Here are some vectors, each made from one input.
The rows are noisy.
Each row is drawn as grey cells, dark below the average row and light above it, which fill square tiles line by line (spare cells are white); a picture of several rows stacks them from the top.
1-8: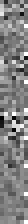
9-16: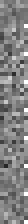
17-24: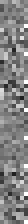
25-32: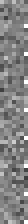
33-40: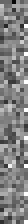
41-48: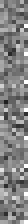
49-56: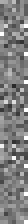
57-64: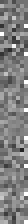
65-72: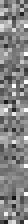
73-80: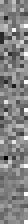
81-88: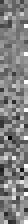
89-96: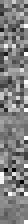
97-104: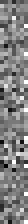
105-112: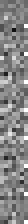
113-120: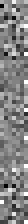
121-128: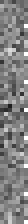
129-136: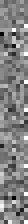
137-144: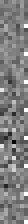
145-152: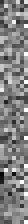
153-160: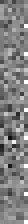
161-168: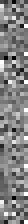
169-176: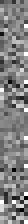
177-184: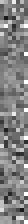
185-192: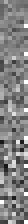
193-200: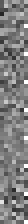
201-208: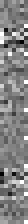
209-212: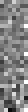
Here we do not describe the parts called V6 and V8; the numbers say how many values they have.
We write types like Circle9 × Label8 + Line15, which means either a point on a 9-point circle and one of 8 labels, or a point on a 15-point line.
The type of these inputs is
(Bool × Line4 + V6) × V8.
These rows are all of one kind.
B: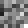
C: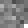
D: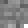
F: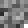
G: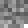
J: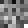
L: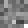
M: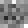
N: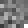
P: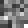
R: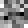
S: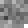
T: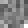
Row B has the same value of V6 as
G and S.
